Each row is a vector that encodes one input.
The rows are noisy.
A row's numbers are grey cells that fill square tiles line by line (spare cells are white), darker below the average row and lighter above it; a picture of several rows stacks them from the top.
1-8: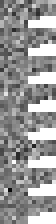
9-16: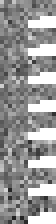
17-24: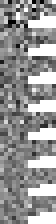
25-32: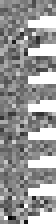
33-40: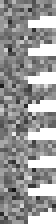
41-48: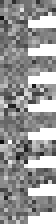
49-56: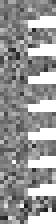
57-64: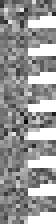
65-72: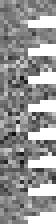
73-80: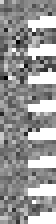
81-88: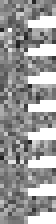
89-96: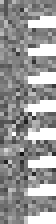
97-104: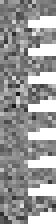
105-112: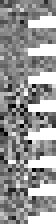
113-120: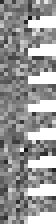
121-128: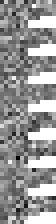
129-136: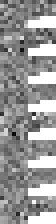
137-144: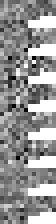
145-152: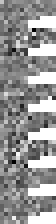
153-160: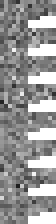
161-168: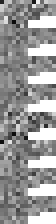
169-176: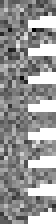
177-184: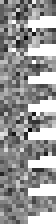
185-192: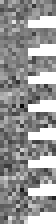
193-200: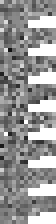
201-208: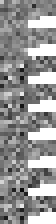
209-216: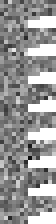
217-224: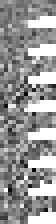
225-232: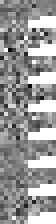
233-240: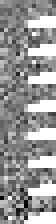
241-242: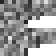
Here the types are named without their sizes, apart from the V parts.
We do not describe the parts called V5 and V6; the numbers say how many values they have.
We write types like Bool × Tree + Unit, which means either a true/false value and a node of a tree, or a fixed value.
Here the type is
Bool × (Line + V5) + Tree + V6.
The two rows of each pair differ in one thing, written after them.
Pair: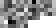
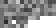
the value of V5
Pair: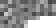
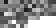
the true/false value
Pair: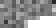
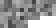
the true/false value
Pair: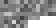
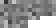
the value of V5
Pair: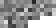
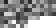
the value of V5
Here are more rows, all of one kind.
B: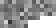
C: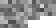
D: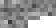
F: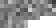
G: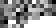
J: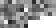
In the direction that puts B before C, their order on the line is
F, G, J, B, C, D.
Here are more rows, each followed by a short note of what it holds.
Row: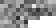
a value of V6
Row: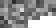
a node of a tree
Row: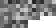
a node of a tree
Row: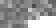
a point on a line and a true/false value
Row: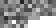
a true/false value and a value of V5
